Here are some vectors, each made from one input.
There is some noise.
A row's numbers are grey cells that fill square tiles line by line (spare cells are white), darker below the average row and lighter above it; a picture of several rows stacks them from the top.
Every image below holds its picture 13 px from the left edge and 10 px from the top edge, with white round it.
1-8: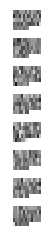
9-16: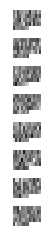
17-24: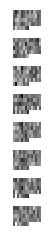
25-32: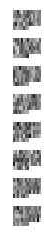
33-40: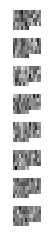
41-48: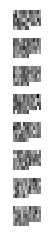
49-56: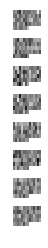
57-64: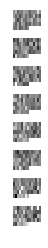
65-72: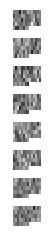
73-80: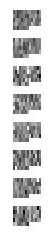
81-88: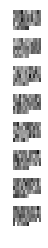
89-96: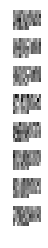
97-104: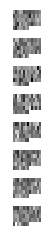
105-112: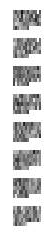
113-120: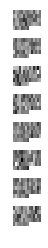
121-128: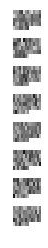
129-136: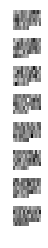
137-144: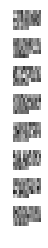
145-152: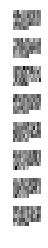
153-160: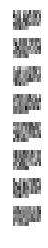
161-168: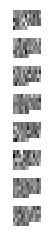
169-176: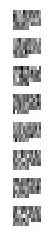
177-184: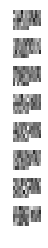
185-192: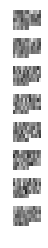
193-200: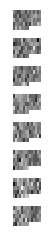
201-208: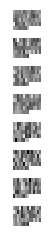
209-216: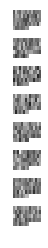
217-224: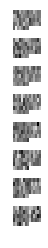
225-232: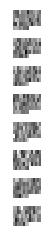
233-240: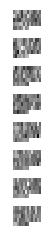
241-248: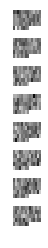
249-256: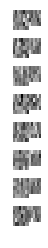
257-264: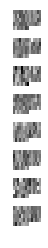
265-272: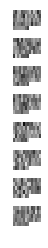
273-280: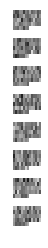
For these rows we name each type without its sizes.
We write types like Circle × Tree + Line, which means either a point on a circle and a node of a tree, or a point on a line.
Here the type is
Circle × Label × Label.
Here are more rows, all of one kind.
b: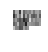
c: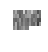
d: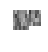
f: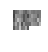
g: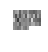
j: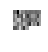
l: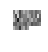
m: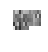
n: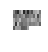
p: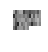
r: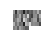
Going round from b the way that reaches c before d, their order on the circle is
b, c, f, j, n, p, r, d, g, l, m.
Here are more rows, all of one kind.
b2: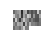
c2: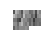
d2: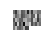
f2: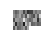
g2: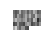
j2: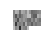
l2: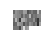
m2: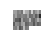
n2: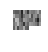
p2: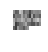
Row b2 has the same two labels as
d2, f2, l2 and n2.
